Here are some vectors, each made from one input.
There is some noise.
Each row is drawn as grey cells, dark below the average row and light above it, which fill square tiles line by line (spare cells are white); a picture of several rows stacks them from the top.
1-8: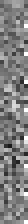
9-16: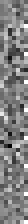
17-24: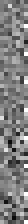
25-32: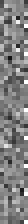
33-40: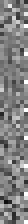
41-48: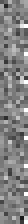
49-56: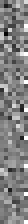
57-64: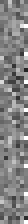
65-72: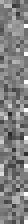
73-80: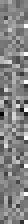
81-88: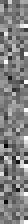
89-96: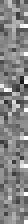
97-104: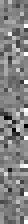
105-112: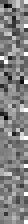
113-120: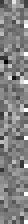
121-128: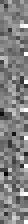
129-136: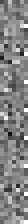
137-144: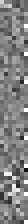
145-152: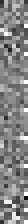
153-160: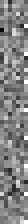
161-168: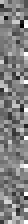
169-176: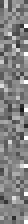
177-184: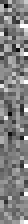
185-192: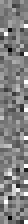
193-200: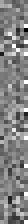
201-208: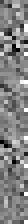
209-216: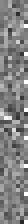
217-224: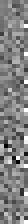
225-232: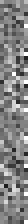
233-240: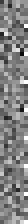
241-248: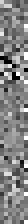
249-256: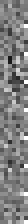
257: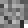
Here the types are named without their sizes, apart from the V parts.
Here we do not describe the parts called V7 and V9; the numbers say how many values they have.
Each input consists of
a value of V7, together with either a point on a line and a value of V9, or a node of a tree.
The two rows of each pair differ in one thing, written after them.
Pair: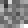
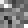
the value of V7
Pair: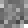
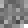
the value of V9
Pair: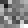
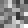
the value of V9
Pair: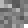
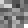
the place on the line
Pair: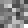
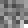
the value of V9
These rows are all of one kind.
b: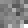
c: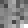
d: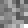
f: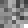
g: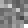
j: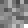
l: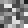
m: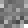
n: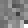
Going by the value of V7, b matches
l and n.
